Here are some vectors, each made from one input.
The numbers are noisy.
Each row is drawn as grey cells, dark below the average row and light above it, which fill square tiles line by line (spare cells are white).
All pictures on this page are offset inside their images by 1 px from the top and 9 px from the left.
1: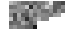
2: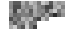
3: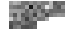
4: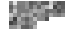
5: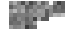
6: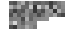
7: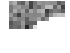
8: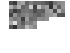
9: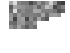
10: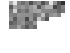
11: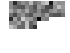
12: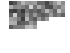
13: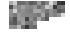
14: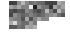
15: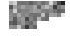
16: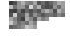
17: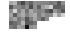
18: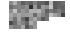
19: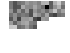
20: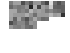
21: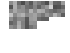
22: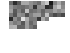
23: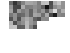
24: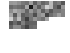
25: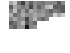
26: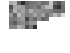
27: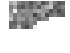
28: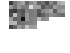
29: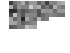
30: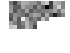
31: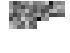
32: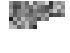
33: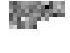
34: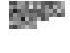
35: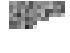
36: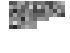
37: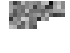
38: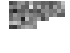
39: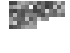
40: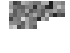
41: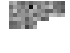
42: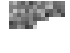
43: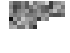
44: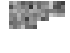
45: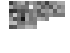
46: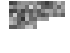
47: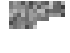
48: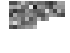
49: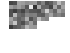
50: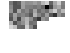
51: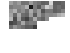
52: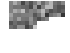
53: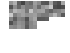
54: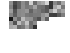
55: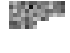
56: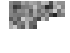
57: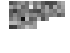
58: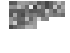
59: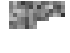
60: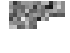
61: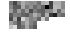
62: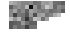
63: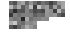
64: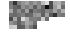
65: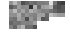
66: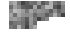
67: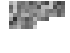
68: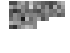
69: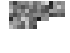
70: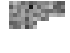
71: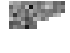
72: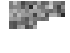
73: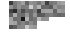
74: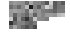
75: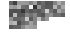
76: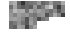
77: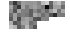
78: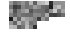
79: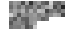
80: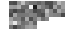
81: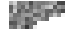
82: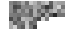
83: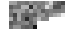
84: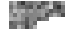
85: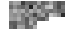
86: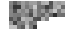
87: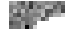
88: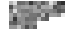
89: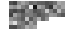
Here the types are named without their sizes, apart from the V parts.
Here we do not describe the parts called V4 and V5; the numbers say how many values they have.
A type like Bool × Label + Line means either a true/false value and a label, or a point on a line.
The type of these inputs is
Bool × Circle + V4 × V5.
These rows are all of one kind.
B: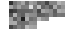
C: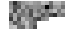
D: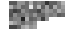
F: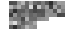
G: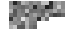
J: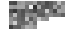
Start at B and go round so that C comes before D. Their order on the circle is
B, C, J, G, F, D.
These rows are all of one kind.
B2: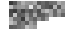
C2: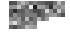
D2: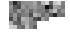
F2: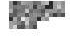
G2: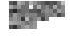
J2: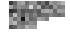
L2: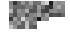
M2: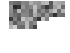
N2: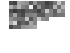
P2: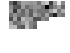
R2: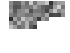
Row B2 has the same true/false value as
C2, G2, J2 and N2.
